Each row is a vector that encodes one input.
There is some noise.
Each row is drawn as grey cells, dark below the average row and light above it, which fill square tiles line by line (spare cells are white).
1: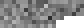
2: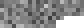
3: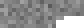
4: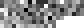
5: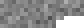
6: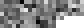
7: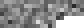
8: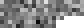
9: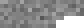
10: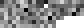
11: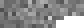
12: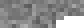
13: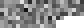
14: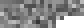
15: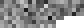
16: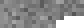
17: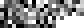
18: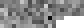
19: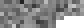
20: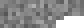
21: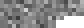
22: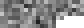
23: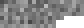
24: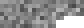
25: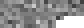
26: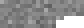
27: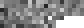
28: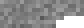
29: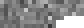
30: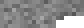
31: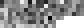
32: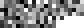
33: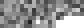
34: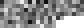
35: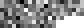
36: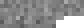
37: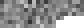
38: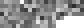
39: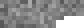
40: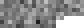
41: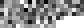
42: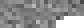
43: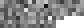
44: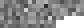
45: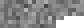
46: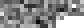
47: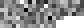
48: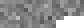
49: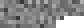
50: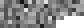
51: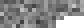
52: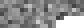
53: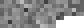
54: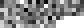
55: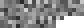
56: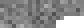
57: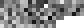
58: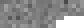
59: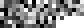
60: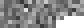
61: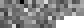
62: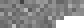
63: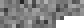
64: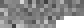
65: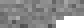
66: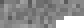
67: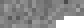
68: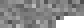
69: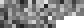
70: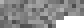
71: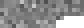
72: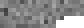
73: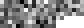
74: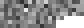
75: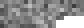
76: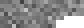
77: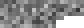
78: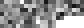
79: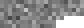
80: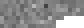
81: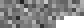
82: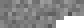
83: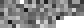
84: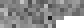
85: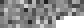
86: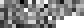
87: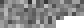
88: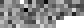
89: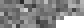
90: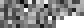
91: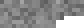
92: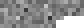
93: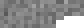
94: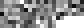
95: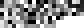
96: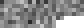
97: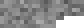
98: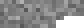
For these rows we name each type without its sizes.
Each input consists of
a label, together with either a label, or a point on a line.
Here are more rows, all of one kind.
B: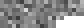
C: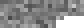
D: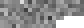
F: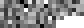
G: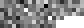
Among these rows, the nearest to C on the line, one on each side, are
D and G.
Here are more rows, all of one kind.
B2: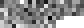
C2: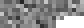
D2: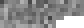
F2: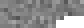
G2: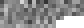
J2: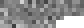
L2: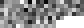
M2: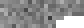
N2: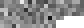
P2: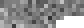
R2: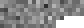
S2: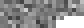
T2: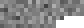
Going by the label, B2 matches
J2 and P2.
